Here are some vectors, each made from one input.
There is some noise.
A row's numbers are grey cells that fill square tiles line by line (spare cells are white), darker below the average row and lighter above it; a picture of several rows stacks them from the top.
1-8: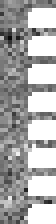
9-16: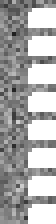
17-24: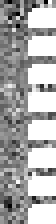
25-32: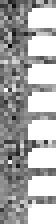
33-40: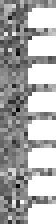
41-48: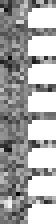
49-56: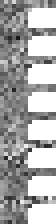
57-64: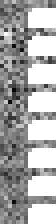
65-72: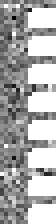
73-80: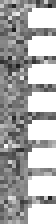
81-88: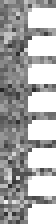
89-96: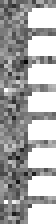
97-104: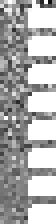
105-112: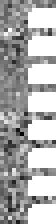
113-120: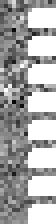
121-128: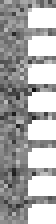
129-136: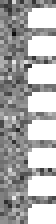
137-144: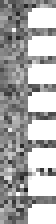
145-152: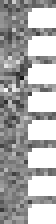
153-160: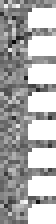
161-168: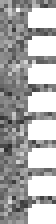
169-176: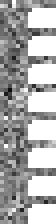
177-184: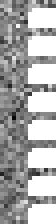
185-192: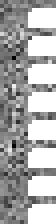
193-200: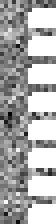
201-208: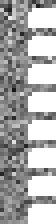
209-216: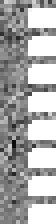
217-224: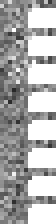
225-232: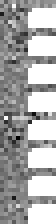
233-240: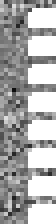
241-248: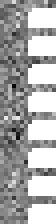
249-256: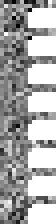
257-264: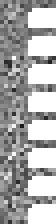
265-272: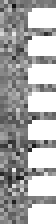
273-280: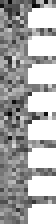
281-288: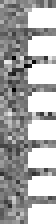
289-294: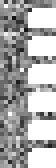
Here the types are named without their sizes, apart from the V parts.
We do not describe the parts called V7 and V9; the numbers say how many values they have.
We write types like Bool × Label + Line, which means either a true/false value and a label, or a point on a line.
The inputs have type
Bool × Bool × Bool × Bool × V7 + Label × Line × Line × V9.
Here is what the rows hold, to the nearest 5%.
About 25% of them hold a label, a point on each of two lines and a value of V9. The rest hold four true/false values and a value of V7.
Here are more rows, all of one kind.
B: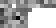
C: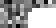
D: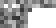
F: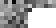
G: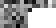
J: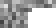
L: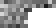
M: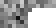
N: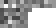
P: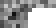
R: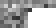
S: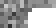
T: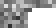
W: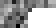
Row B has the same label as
D, G, P and R.
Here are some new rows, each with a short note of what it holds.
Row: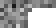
four true/false values and a value of V7
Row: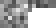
four true/false values and a value of V7
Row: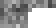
four true/false values and a value of V7
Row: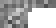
four true/false values and a value of V7
